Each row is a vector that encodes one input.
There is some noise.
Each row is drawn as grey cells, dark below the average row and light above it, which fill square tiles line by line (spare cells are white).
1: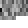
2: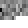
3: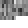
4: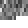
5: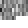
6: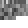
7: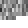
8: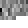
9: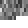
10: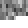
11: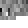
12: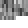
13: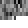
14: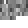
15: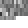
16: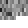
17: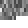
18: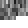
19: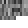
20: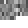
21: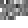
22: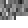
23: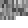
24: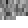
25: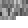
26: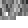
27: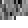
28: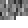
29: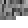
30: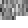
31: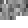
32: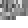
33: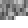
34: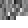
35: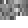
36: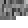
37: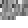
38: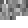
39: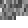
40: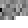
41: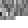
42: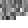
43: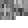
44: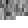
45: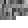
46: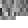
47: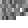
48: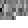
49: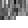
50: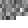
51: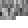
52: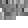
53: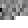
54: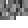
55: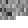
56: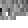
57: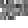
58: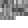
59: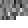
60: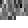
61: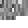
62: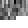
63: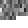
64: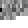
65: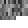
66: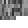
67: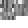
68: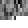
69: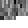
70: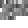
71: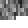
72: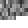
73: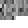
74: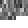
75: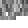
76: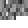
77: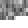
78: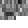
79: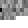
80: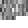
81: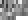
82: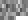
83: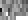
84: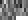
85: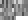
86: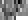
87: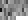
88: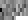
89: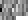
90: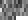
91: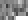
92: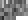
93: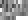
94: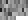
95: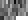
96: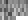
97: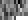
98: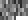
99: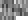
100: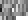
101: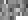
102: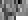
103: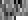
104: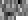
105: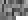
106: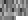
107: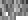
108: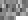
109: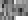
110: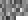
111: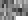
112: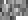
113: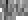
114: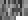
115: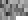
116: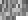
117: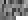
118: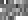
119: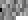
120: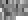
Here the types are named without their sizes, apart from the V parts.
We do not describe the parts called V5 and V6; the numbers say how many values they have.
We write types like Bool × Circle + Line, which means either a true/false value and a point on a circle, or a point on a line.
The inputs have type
(Bool × V5 + Line) × V6.
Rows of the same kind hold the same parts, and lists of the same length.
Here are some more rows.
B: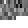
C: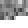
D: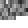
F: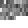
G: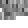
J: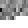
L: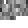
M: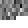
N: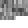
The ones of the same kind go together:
B, D, M
C, F, G, J, L, N

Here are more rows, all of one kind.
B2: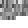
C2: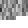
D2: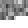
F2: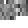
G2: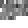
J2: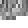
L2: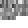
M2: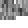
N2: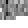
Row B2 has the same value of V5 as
C2, G2 and L2.
